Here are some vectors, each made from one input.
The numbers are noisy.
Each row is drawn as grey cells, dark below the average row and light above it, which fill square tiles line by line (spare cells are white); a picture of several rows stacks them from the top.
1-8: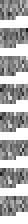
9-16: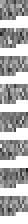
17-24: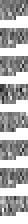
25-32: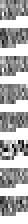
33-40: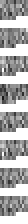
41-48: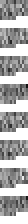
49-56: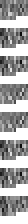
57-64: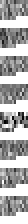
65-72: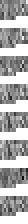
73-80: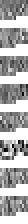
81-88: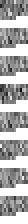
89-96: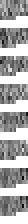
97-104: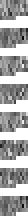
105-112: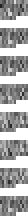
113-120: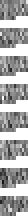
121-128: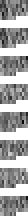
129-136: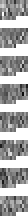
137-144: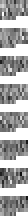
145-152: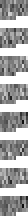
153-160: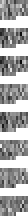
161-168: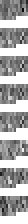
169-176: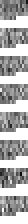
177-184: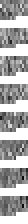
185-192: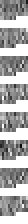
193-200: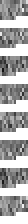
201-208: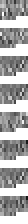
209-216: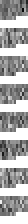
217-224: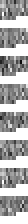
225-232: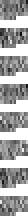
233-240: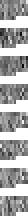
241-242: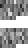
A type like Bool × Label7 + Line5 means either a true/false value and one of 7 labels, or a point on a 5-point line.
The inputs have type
Bool × Circle8 + Unit.
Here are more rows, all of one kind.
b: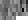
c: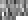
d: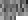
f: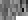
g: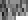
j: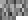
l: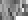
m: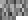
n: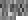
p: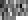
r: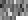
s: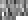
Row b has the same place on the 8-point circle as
f, j and m.
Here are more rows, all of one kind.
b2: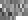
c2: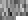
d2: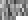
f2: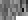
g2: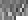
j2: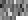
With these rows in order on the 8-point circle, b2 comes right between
f2 and j2.
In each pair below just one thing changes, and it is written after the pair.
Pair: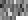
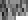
the place on the 8-point circle
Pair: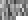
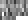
the place on the 8-point circle
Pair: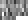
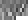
the true/false value
